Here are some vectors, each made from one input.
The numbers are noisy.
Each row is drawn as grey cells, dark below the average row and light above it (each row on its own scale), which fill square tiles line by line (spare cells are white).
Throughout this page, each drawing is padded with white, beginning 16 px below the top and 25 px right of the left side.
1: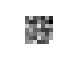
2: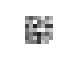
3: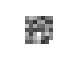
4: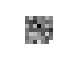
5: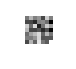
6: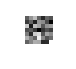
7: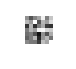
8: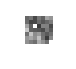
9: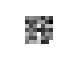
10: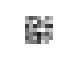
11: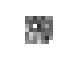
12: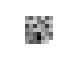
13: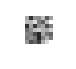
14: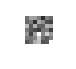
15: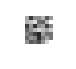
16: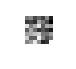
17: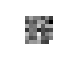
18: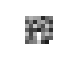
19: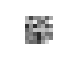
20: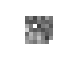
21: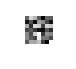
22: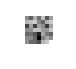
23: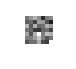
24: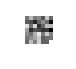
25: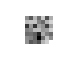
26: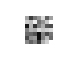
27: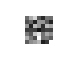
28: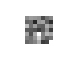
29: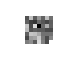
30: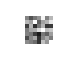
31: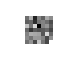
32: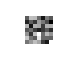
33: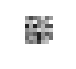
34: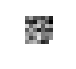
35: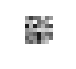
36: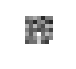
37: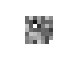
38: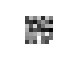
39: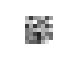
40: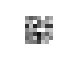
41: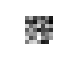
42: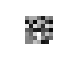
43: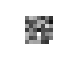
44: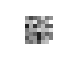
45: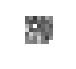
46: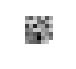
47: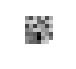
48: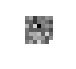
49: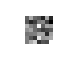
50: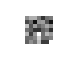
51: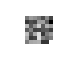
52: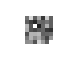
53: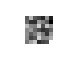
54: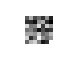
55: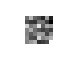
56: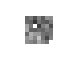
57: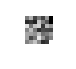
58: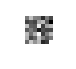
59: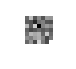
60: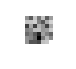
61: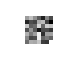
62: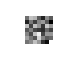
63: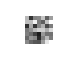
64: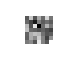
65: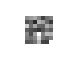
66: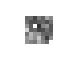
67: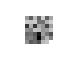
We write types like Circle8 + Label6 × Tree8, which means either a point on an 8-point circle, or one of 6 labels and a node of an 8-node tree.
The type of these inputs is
Line4 + Line9.
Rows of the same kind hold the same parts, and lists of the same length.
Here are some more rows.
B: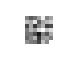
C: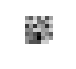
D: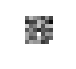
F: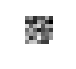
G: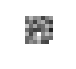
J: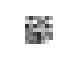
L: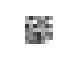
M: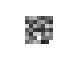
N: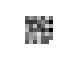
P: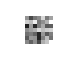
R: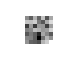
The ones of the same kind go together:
B, C, J, L, P, R
D, F, G, M, N

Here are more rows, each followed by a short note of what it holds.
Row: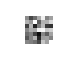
a point on a 4-point line
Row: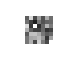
a point on a 9-point line
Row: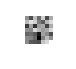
a point on a 4-point line
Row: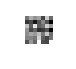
a point on a 9-point line
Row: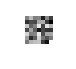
a point on a 9-point line
